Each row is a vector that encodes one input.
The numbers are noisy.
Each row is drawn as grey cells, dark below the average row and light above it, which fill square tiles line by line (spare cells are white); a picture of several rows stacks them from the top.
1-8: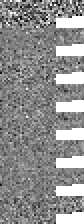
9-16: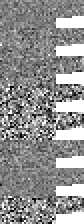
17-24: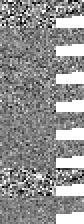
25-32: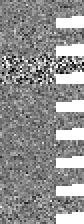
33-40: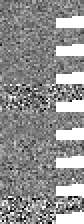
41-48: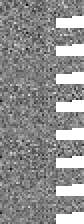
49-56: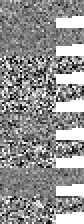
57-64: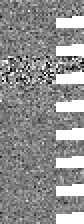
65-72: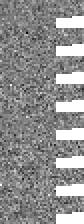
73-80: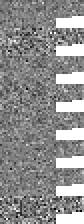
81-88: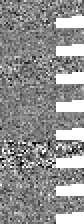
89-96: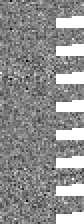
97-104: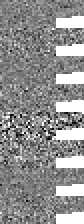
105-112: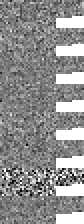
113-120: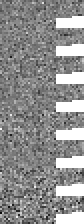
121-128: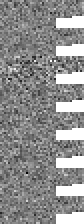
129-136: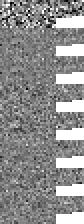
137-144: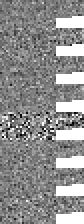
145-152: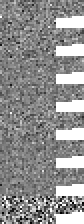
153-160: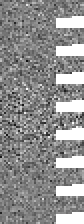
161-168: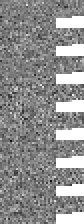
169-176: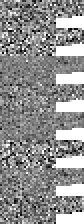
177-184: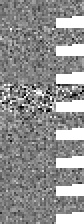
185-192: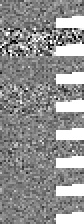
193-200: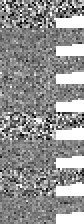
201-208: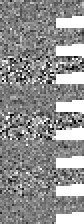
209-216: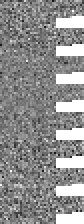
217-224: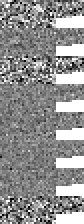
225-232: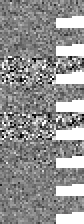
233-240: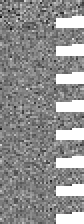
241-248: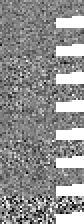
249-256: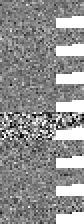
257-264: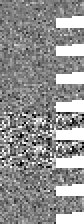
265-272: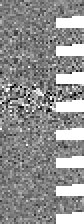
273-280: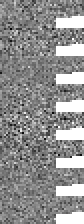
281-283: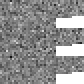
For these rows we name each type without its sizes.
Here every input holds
either a point on a circle, or a fixed value, or five true/false values.
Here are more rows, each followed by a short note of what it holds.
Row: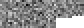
five true/false values
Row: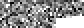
a point on a circle
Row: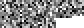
a fixed value
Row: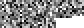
a fixed value
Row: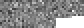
five true/false values
